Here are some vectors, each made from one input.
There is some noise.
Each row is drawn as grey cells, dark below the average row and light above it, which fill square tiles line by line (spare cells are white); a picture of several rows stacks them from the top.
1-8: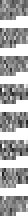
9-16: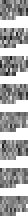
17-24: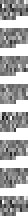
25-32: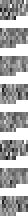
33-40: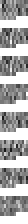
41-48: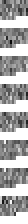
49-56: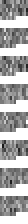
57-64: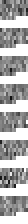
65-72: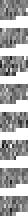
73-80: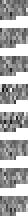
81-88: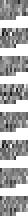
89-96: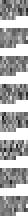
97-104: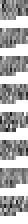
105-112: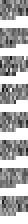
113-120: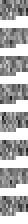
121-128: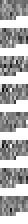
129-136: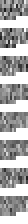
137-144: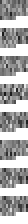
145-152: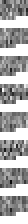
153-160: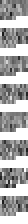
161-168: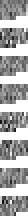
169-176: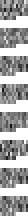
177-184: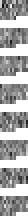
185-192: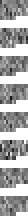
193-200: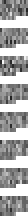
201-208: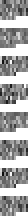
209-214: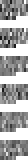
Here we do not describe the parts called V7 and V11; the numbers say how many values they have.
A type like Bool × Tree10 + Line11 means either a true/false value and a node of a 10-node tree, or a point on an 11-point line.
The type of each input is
Bool × Bool × Bool + Tree10 × V7 × V11.
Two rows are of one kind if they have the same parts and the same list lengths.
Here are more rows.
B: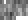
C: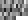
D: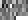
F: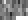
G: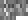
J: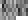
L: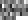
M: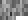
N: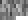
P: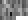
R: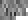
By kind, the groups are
B, F, G, M, N, P, R
C, D, J, L

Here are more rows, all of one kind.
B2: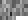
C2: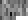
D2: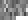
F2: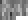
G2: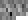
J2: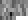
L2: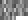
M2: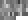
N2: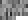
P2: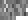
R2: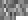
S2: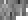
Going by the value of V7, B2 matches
D2, L2 and R2.
